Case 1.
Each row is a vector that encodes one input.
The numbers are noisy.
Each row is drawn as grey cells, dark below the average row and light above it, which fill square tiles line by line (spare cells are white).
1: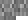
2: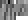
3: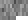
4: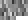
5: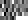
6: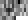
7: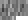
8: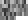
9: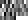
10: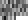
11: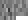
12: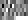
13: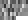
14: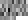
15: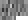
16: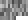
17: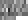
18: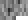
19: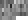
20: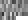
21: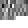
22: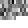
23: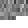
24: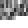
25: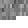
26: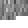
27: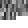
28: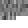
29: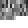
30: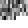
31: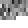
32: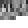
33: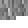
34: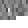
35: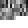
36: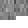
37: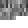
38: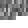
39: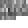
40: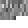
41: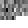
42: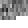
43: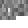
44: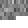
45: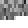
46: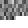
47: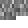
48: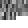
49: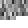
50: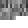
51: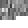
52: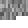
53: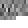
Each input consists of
either a fixed value, or three true/false values.
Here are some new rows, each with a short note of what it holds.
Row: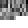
three true/false values
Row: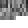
three true/false values
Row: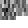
a fixed value
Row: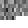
a fixed value
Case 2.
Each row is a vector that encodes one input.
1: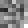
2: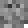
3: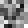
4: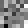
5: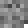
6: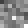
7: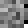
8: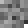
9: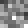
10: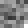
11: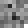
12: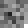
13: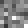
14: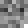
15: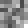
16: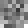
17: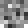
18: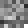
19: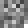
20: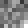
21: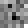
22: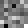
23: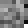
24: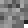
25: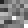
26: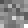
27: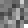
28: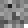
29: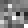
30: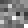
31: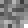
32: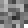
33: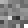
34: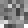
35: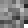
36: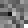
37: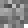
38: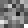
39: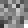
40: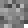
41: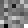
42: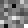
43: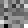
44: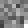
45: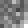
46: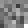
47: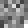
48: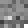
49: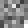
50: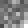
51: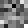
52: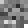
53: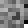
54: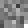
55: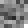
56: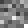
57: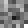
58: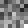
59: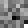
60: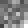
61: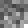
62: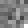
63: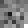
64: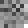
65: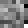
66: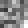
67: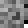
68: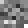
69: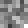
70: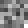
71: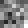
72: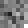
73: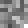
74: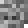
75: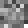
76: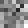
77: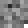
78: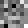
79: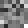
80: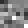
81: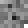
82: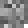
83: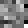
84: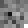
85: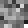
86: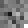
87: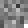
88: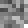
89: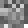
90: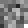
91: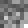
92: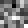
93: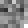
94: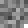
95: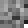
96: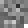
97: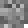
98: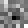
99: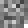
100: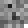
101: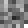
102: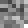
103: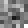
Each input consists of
a point on a 13-point line.
